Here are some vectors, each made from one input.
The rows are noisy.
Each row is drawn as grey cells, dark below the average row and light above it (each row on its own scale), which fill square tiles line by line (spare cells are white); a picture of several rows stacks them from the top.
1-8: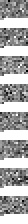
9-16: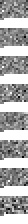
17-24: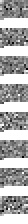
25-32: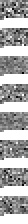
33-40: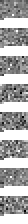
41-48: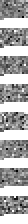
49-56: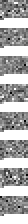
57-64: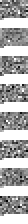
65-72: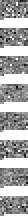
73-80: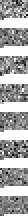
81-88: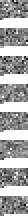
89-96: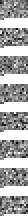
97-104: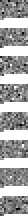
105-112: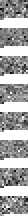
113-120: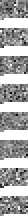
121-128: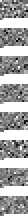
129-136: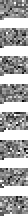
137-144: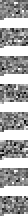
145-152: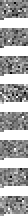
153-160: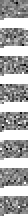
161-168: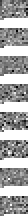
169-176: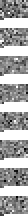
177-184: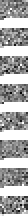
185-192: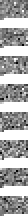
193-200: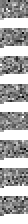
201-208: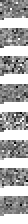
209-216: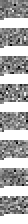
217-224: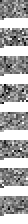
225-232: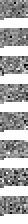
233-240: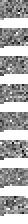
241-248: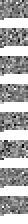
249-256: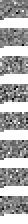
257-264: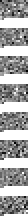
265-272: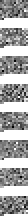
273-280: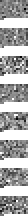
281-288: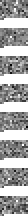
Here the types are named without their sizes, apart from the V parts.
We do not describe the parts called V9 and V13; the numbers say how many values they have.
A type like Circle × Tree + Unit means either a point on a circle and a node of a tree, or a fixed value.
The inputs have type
Bool × Bool × Bool × Line × V9 × V13.
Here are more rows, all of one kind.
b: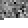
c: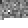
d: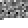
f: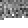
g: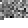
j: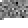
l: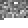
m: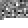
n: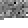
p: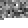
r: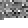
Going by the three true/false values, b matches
d, m and p.
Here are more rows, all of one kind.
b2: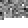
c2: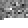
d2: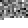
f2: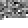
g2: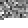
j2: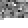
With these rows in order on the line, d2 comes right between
b2 and j2.
